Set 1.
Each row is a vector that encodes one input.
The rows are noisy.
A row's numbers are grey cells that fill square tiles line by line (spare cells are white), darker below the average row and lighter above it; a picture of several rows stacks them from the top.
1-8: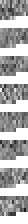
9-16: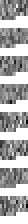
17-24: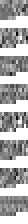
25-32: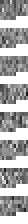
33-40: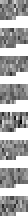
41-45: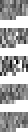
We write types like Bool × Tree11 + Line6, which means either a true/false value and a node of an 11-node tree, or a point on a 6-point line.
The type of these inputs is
Tree9 + Unit.
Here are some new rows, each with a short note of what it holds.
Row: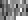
a fixed value
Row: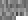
a node of a 9-node tree
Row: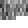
a fixed value
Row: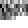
a fixed value
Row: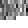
a fixed value
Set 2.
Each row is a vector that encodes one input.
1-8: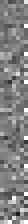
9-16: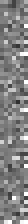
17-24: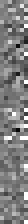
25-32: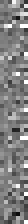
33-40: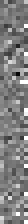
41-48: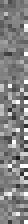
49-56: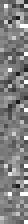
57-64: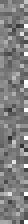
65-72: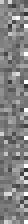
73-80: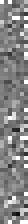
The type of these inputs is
Bool × Bool × Bool + Unit.
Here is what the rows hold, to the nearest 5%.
About 10% of them hold a fixed value. The rest hold three true/false values.
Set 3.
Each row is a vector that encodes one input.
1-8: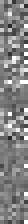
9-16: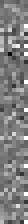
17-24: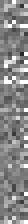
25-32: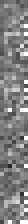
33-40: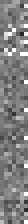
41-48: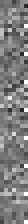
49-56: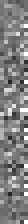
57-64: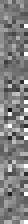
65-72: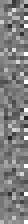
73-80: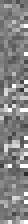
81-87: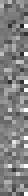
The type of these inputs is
Bool × Bool × Bool.
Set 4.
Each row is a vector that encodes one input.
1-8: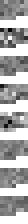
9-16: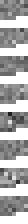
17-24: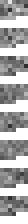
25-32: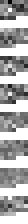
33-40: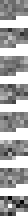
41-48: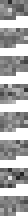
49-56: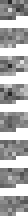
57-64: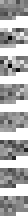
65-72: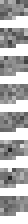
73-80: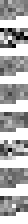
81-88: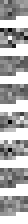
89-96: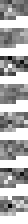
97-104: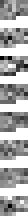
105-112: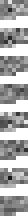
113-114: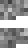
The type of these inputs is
Bool × Bool × Bool + Unit.
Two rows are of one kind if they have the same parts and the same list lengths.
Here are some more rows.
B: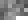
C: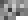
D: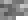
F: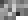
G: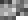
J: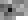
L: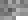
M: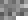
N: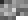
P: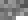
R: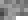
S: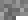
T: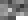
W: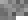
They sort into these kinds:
B, D, J, L, M, P, R, S, T, W
C, F, G, N

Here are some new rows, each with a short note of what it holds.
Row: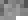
three true/false values
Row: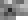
three true/false values
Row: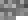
three true/false values
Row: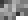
a fixed value
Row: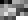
a fixed value
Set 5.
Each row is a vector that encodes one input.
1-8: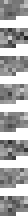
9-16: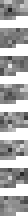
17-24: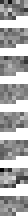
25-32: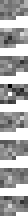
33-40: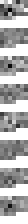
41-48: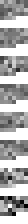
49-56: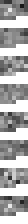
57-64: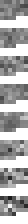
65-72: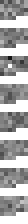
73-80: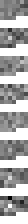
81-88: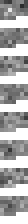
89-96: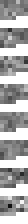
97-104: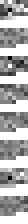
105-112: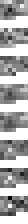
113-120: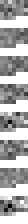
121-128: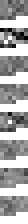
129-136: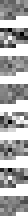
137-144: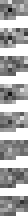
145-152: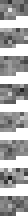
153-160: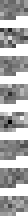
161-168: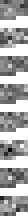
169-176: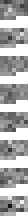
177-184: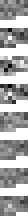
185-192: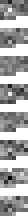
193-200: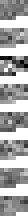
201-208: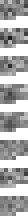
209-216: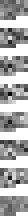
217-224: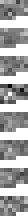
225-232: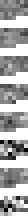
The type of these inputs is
Bool × Bool × Bool + Unit.
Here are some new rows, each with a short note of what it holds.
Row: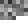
three true/false values
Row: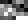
three true/false values
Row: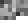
a fixed value
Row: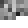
a fixed value
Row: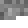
three true/false values
